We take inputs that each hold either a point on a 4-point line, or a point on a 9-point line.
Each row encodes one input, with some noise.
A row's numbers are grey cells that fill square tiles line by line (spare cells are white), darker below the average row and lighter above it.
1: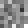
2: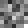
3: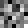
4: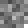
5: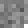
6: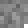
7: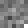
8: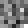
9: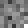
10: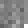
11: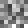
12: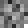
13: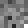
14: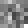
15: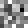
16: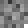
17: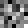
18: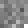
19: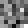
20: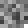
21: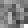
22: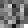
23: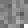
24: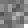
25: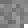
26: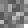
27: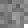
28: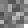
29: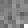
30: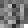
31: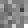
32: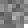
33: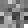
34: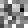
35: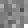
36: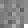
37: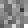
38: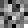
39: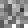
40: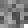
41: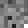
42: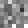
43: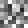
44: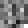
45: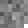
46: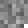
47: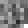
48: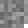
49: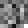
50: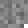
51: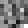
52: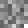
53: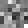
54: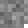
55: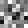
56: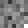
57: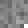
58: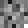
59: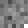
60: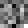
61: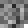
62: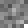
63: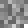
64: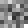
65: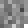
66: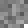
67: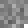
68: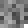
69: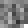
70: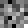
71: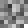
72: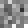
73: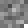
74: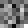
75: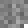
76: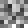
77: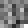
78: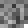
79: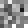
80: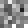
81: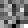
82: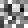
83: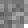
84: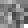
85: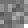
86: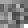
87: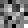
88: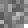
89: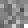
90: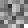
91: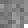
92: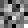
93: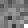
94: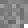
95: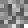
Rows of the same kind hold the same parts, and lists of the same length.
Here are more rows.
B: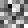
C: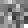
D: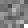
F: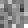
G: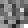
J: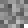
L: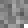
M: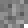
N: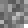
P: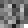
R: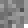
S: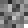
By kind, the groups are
B, D, F, J, L, M, N, R, S
C, G, P

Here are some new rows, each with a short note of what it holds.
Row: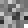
a point on a 4-point line
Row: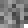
a point on a 4-point line
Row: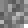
a point on a 9-point line
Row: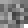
a point on a 4-point line
